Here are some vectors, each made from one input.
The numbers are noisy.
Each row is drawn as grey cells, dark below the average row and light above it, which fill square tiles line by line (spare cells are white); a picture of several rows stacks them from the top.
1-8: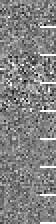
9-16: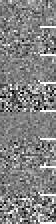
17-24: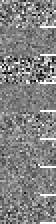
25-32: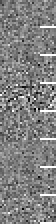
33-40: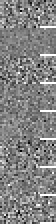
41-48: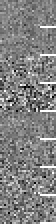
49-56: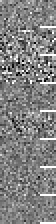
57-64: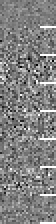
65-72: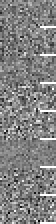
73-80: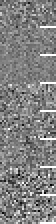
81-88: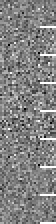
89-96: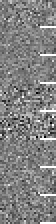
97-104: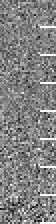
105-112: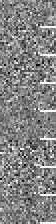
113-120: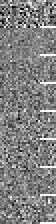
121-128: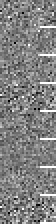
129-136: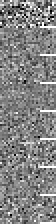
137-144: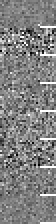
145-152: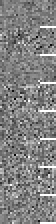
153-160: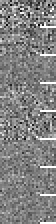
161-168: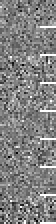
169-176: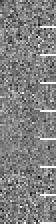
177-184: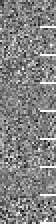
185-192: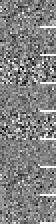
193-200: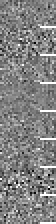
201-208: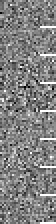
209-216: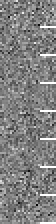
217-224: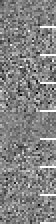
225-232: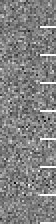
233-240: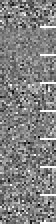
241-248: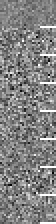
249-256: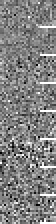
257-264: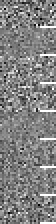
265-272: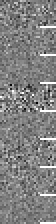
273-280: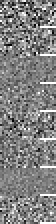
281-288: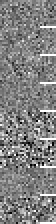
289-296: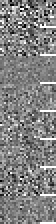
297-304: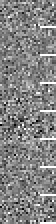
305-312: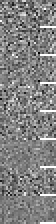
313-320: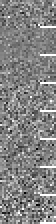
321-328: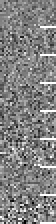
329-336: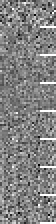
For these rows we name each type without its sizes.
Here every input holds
either a fixed value, or a node of each of two trees, or three true/false values.
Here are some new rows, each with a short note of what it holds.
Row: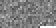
a node of each of two trees
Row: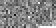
three true/false values
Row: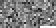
a node of each of two trees
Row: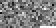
a fixed value
